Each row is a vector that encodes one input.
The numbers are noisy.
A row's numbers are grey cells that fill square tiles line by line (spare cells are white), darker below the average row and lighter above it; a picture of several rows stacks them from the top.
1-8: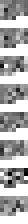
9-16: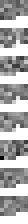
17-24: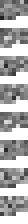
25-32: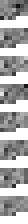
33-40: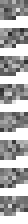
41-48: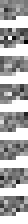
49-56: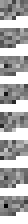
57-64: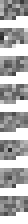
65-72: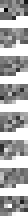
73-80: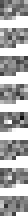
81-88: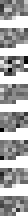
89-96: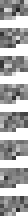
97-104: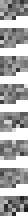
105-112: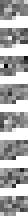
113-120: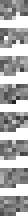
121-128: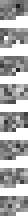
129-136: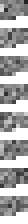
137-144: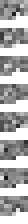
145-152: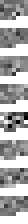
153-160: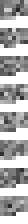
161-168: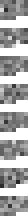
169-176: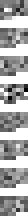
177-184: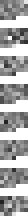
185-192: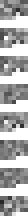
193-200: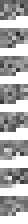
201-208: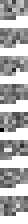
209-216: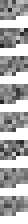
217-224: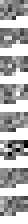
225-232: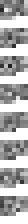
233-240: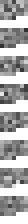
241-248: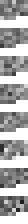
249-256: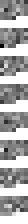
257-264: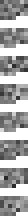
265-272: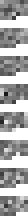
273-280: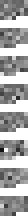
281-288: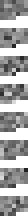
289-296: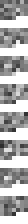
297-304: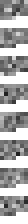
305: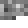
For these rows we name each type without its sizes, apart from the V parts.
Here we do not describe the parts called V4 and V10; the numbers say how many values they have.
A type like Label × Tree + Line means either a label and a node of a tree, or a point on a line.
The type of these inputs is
Bool × Label × (Unit + V4 × V10) + Unit.
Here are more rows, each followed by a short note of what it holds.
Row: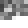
a label and a true/false value
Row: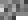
a label, a true/false value, a value of V4 and a value of V10
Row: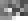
a label and a true/false value
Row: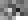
a label and a true/false value
